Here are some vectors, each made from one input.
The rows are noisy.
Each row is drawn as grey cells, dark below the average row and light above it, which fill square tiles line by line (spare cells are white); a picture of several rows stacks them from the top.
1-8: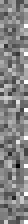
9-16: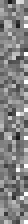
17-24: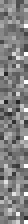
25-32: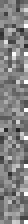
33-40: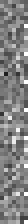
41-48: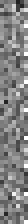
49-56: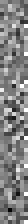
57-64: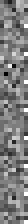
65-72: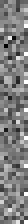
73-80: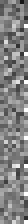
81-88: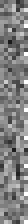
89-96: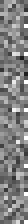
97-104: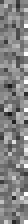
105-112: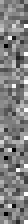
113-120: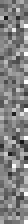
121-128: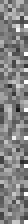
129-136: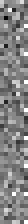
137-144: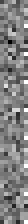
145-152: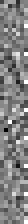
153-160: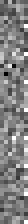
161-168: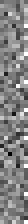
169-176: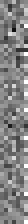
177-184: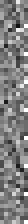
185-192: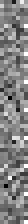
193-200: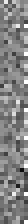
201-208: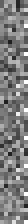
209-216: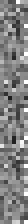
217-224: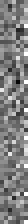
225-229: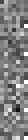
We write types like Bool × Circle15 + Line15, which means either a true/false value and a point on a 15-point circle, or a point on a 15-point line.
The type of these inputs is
Line11 + List2(Line7).
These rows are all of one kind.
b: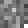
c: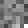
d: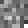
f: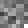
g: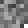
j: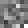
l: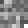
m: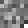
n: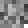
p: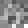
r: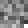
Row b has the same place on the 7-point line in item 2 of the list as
c, f and n.
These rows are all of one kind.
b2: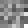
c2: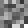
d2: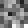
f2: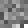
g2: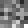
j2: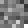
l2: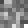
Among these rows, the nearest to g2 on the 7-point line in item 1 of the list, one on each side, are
b2 and j2.
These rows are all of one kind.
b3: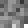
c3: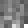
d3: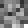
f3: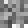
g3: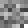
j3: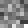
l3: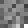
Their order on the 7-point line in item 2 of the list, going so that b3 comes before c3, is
f3, g3, d3, j3, b3, c3, l3.
